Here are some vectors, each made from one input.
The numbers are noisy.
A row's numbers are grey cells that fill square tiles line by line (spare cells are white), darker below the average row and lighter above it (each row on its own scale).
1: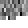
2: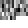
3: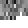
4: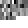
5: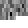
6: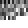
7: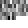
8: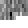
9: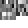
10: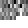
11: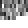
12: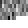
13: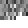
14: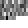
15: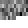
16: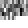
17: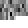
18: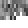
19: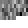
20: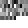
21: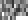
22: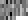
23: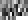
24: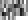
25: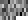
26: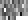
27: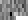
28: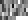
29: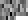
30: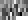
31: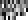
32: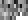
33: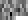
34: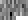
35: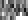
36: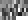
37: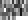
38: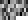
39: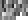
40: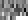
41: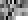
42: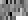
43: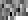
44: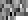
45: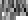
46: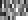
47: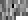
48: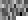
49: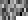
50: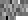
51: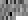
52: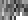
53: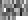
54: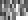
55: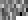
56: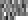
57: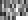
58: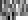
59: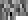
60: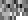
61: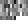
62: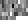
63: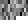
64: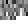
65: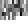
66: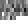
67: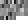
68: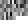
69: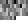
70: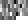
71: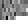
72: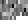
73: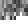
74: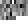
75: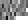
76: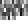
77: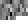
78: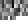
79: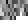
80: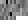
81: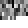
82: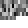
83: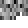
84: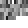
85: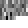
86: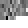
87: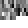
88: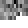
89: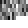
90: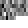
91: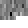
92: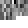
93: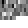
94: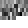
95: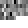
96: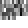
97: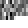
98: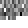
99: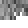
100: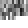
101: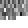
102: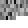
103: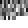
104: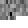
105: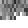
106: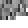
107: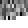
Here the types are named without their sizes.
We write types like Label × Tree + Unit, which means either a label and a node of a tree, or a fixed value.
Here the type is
Bool × Bool × Bool × Bool + Tree.
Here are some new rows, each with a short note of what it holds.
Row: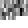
a node of a tree
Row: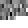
four true/false values
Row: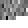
four true/false values
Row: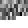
a node of a tree
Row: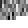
a node of a tree
